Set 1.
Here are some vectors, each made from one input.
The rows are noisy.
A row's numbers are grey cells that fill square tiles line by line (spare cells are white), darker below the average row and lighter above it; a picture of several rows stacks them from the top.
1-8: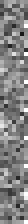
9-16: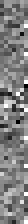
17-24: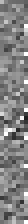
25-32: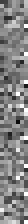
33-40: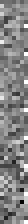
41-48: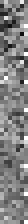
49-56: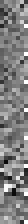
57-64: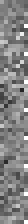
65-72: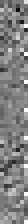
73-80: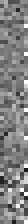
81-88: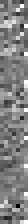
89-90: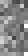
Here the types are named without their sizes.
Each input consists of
either a point on a circle, or three true/false values.
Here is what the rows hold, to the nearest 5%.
About 35% of them hold a point on a circle. The rest hold three true/false values.
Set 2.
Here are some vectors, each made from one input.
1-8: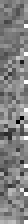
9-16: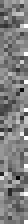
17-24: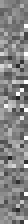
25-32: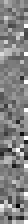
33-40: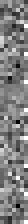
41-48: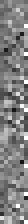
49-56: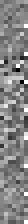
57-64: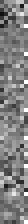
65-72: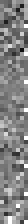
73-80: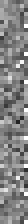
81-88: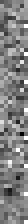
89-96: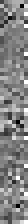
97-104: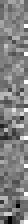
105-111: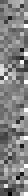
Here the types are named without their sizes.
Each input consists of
either a point on a circle, or a fixed value, or three true/false values.
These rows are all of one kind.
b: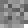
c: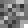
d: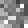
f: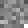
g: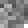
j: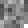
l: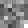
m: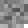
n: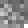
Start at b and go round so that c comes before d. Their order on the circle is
b, m, l, c, g, n, f, d, j.
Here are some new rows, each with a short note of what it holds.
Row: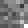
three true/false values
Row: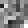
a point on a circle
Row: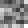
a point on a circle
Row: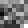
three true/false values
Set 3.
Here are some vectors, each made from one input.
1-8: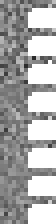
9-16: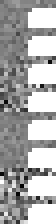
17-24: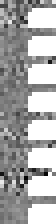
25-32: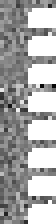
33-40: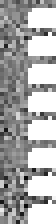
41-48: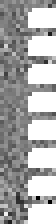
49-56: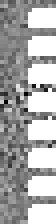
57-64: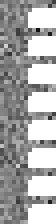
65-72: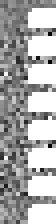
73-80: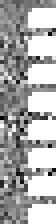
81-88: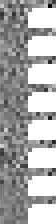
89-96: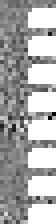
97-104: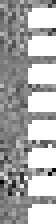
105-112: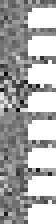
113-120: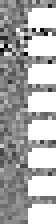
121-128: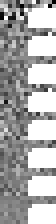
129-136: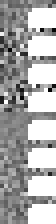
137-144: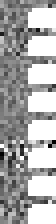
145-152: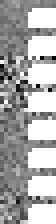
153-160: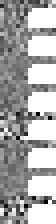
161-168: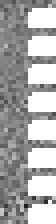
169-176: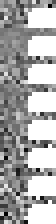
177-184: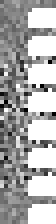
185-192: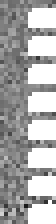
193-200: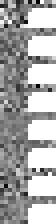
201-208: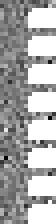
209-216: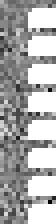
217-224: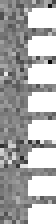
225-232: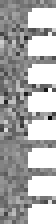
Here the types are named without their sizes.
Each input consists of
a true/false value, together with either a fixed value, or a node of a tree.
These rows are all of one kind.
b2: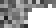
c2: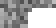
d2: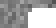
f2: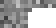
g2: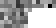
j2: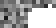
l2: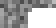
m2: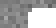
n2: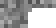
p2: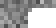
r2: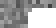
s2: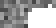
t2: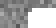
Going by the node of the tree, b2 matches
l2 and r2.
